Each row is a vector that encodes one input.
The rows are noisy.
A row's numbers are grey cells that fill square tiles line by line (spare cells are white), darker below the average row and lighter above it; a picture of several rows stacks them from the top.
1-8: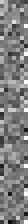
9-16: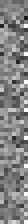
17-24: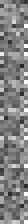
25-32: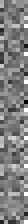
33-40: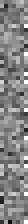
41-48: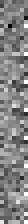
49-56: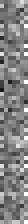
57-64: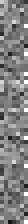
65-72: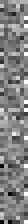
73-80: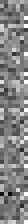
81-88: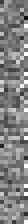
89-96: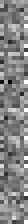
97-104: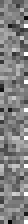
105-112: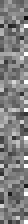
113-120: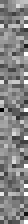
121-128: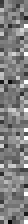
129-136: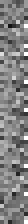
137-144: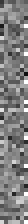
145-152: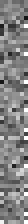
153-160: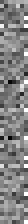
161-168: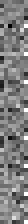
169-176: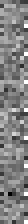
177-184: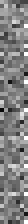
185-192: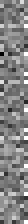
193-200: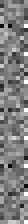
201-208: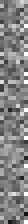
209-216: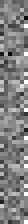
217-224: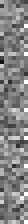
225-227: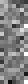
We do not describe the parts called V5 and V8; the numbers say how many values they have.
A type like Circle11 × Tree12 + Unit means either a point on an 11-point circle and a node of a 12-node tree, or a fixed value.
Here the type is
Bool × V5 × V8 + (Line4 + Line6) × Line7.
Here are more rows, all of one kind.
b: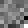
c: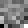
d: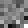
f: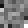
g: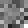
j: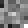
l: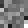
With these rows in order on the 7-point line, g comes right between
d and j.
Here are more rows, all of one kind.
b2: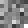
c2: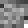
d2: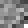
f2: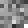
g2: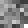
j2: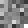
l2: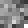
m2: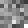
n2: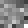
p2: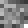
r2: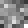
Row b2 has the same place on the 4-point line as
g2, j2 and p2.
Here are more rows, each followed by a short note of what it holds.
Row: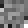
a point on a 6-point line and a point on a 7-point line
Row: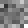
a true/false value, a value of V5 and a value of V8
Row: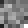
a point on a 6-point line and a point on a 7-point line
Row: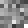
a point on a 4-point line and a point on a 7-point line
